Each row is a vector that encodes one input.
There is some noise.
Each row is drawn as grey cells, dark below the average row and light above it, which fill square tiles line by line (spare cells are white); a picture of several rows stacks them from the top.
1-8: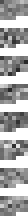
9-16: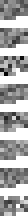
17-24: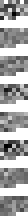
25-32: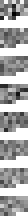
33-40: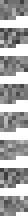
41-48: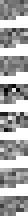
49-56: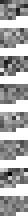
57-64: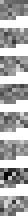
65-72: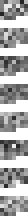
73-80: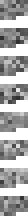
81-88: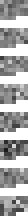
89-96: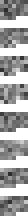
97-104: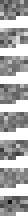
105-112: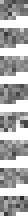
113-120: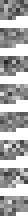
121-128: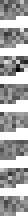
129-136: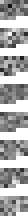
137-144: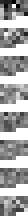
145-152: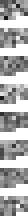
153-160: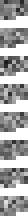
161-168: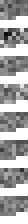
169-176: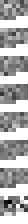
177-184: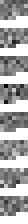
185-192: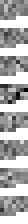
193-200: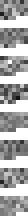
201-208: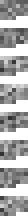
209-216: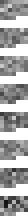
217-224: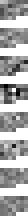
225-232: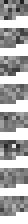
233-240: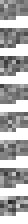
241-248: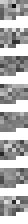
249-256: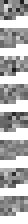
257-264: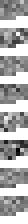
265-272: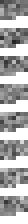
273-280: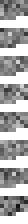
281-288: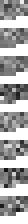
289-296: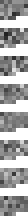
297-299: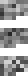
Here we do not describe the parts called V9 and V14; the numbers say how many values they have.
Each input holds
either a value of V9 and a value of V14, or a list of up to three points on a 6-point line.
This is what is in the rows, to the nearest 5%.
About 50% of them hold a value of V9 and a value of V14. The rest are lists of up to three points on a 6-point line: a few of all rows are empty, 10% hold one, 20% two and 20% three.
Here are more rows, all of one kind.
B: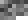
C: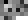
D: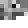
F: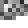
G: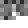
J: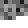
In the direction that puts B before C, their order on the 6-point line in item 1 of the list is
G, D, B, J, F, C.
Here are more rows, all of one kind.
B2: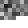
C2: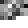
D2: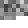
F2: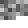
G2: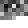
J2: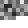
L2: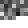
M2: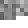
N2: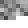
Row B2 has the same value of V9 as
C2, F2 and N2.
